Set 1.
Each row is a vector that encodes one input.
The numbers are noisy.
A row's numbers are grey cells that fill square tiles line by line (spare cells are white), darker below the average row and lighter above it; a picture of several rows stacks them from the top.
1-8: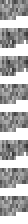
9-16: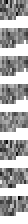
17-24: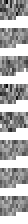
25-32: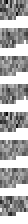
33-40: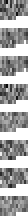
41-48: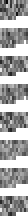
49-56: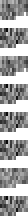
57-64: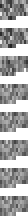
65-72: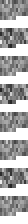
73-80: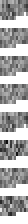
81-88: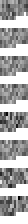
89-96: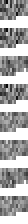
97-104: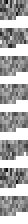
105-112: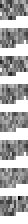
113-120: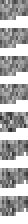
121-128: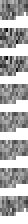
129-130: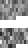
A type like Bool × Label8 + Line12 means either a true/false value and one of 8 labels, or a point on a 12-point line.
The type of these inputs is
Line5.
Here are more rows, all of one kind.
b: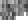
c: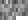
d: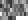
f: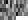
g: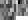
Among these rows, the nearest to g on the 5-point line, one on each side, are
b and d.
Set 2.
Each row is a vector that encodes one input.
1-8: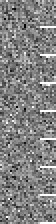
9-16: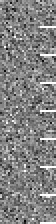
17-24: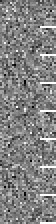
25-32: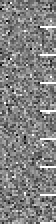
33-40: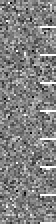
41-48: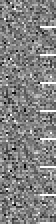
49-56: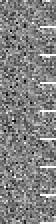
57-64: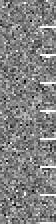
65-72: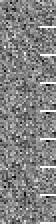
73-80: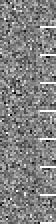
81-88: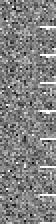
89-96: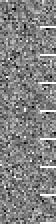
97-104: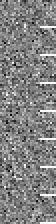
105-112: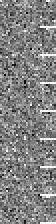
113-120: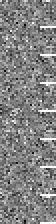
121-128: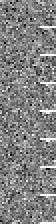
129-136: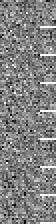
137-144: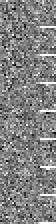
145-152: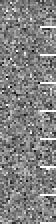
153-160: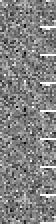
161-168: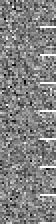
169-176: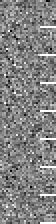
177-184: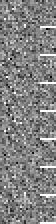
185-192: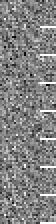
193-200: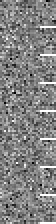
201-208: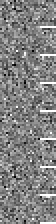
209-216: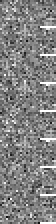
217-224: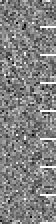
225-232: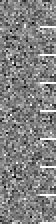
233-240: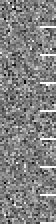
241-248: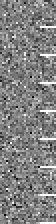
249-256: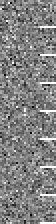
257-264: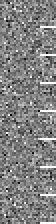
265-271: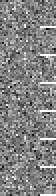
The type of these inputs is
Bool × Bool × Bool × Bool + Unit.
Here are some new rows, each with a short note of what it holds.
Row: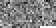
four true/false values
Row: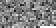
a fixed value
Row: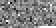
four true/false values
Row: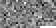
four true/false values
